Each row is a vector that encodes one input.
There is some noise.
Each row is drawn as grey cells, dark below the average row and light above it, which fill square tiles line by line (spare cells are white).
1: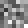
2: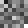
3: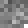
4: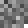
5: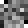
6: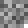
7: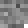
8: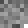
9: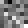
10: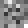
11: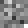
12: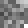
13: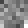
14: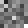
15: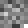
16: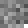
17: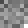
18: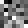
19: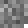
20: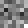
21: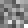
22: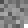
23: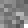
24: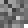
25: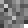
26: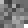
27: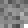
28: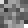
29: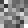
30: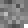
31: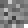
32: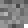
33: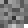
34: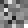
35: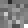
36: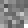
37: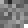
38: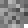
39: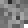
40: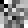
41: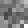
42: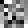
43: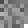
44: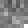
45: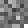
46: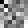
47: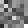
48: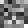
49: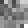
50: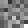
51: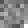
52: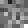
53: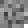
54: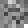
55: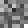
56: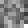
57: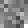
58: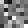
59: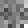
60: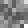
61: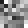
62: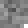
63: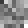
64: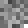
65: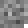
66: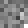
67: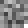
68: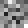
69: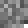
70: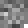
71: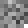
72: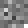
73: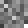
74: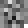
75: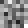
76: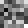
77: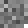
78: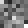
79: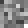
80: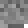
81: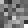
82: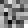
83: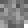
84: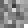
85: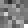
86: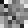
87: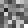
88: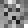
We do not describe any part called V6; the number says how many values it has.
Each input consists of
either a point on a 5-point line, or a point on an 8-point line, or a value of V6.
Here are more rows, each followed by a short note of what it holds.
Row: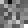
a value of V6
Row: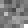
a value of V6
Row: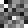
a point on an 8-point line
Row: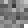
a point on a 5-point line
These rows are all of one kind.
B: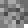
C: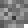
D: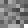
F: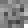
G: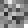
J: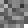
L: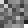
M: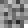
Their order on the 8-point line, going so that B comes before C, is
G, B, D, C, L, J, F, M.
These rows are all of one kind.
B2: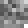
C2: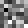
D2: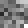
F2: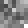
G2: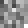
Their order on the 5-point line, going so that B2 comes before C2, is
F2, B2, D2, C2, G2.
